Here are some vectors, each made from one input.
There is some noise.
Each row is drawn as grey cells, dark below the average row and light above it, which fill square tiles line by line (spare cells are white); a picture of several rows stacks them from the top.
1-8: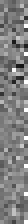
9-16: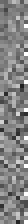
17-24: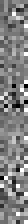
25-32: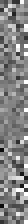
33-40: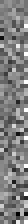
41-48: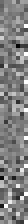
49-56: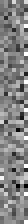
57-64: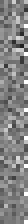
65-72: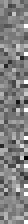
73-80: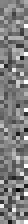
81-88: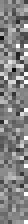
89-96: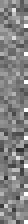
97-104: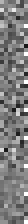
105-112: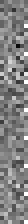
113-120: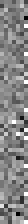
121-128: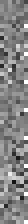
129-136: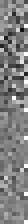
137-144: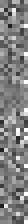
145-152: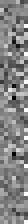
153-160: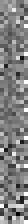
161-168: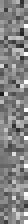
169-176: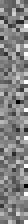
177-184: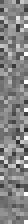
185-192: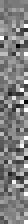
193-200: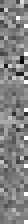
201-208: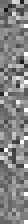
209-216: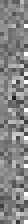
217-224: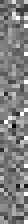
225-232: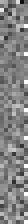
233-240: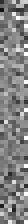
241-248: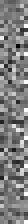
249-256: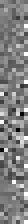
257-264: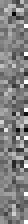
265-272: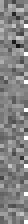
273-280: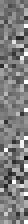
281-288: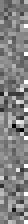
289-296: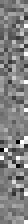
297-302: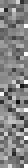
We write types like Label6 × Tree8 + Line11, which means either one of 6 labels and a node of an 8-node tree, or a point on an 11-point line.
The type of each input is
(Bool × Bool × Bool × Bool + Line10) × Line10.
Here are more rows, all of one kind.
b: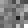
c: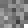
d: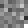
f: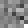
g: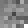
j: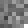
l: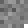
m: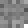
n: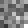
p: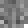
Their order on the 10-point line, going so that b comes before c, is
p, g, m, j, d, n, b, l, c, f.
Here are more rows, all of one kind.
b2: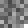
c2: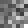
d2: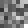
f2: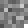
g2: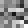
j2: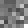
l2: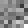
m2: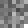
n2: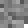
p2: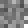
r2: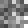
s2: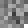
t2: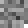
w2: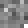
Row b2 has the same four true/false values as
f2, j2, r2 and t2.
